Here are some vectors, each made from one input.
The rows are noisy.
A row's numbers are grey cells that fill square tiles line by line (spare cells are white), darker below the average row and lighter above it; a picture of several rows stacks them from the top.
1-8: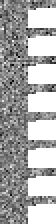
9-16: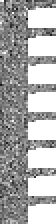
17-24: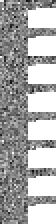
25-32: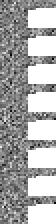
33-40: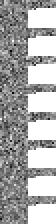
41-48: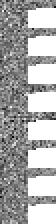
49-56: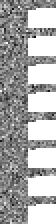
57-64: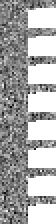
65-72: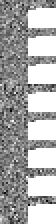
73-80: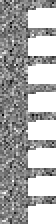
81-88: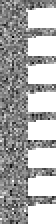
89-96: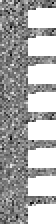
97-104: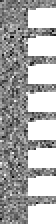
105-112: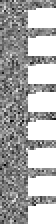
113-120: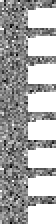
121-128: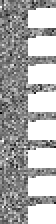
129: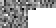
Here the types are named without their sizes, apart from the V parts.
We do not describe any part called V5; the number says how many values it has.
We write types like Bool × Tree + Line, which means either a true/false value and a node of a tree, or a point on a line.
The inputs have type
(Line + Tree) × V5.
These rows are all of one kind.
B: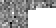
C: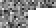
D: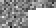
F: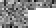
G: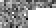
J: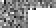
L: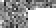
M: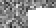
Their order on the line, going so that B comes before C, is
J, L, B, G, C, D, F, M.
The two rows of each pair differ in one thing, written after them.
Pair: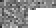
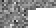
the node of the tree
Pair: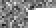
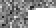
the node of the tree
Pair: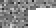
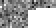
the value of V5
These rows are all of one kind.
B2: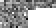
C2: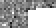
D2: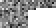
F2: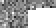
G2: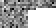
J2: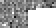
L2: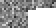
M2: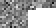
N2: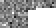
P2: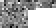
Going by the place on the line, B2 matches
C2, J2 and N2.
